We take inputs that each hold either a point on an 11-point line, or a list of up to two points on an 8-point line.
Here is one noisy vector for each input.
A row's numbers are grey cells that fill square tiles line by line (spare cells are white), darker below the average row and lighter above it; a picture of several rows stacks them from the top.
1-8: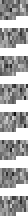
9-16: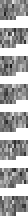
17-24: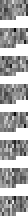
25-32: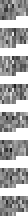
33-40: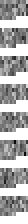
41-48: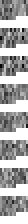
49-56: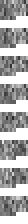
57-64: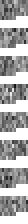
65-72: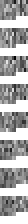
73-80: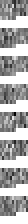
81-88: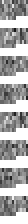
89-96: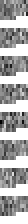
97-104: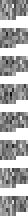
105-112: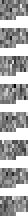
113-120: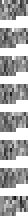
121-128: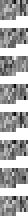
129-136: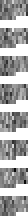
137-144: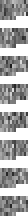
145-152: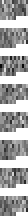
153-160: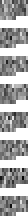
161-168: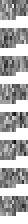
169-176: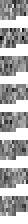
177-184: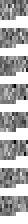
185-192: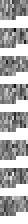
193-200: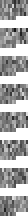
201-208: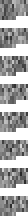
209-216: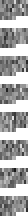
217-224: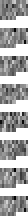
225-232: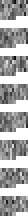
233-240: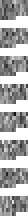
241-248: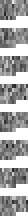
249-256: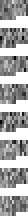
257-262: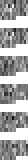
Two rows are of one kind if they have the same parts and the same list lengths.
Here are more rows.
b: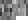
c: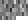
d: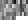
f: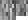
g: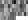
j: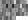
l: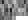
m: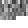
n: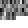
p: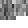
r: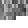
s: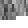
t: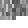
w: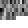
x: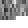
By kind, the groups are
b, l, p, s, x
c, j
d, f, g, m, r, t
n, w

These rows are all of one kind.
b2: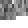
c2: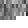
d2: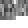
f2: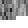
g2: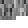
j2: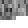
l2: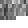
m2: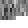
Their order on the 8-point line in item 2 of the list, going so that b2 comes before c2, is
d2, b2, j2, l2, m2, g2, c2, f2.
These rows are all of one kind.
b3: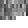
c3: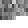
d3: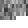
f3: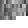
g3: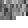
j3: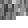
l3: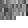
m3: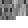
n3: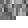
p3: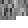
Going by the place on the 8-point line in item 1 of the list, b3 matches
d3, f3, g3 and l3.
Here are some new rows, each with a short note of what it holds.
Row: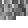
a point on an 11-point line
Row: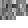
a list of one item
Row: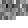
a list of one item
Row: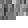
a list of two items
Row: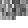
a point on an 11-point line
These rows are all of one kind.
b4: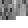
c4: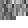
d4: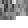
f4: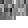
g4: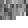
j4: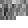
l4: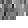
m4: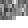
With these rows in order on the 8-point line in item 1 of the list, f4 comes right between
b4 and m4.
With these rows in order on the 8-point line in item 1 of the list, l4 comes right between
d4 and j4.
